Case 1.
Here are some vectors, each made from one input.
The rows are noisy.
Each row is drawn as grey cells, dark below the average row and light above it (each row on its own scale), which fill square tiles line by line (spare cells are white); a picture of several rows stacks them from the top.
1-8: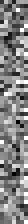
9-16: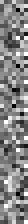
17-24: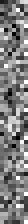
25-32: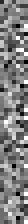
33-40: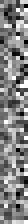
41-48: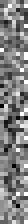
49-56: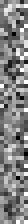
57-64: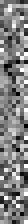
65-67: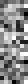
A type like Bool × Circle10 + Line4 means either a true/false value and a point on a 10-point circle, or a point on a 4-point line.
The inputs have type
Line8.
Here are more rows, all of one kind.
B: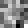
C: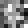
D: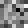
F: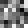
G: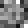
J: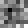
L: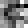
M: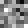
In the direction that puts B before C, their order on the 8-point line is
G, B, C, F, M, J, L, D.
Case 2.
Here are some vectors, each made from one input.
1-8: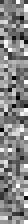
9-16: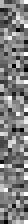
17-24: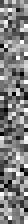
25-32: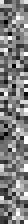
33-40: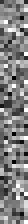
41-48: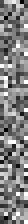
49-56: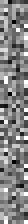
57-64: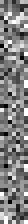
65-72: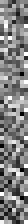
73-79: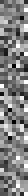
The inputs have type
Line14.
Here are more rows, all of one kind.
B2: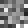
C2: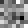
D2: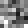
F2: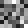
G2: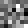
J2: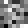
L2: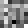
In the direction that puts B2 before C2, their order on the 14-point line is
F2, B2, G2, J2, L2, D2, C2.
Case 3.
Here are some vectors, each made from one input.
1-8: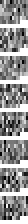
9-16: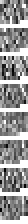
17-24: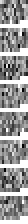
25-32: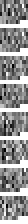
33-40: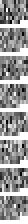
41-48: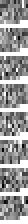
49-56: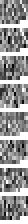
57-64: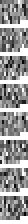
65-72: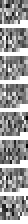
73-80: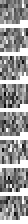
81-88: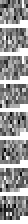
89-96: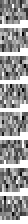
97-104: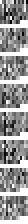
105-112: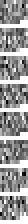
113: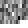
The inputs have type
Circle8.
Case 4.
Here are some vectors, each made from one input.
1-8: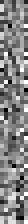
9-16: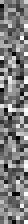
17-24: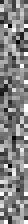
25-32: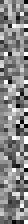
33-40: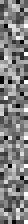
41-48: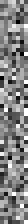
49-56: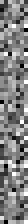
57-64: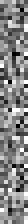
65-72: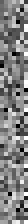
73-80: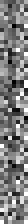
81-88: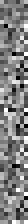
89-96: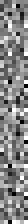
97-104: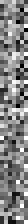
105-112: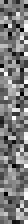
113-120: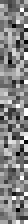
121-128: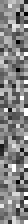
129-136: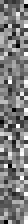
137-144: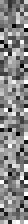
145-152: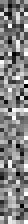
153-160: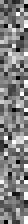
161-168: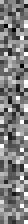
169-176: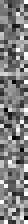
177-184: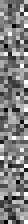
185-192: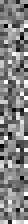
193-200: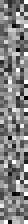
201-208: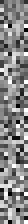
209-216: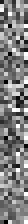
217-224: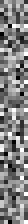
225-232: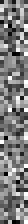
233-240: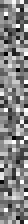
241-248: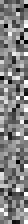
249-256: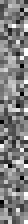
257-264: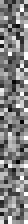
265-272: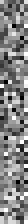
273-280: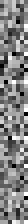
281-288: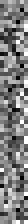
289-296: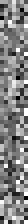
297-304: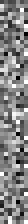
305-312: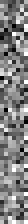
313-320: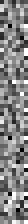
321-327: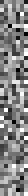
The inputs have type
Line10.
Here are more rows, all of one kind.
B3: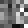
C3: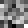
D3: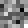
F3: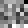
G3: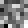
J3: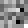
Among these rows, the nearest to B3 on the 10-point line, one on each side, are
C3 and J3.
